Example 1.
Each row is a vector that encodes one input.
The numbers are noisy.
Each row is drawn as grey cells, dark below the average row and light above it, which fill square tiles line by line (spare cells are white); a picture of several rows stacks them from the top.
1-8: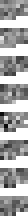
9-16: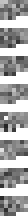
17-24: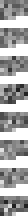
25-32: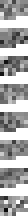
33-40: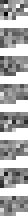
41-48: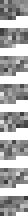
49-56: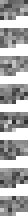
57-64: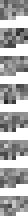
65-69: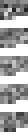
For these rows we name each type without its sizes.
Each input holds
a label.
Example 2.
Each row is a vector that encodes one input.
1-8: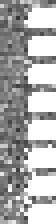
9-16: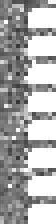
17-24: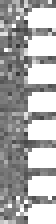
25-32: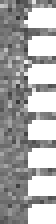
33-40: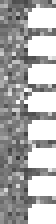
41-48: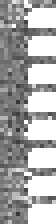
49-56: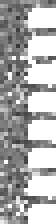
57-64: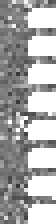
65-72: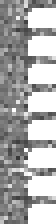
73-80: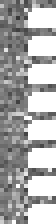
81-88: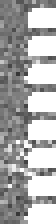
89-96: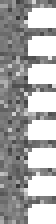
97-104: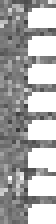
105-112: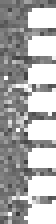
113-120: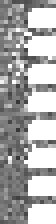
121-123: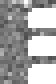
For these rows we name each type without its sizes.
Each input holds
a label.
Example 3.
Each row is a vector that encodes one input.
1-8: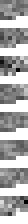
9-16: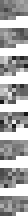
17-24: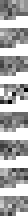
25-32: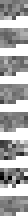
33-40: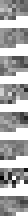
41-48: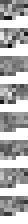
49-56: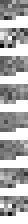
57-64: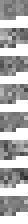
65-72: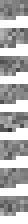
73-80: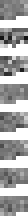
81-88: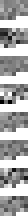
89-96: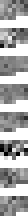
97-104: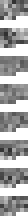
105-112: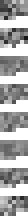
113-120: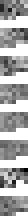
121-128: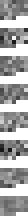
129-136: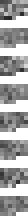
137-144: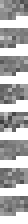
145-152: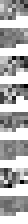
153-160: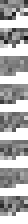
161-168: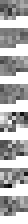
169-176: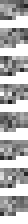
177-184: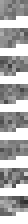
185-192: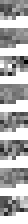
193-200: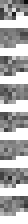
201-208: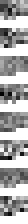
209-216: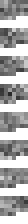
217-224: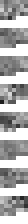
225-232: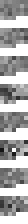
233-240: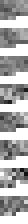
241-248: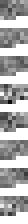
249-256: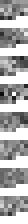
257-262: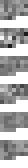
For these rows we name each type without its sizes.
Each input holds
either a fixed value, or four true/false values.
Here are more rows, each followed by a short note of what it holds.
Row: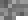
four true/false values
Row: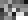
a fixed value
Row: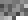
four true/false values
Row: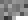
four true/false values
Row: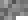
four true/false values
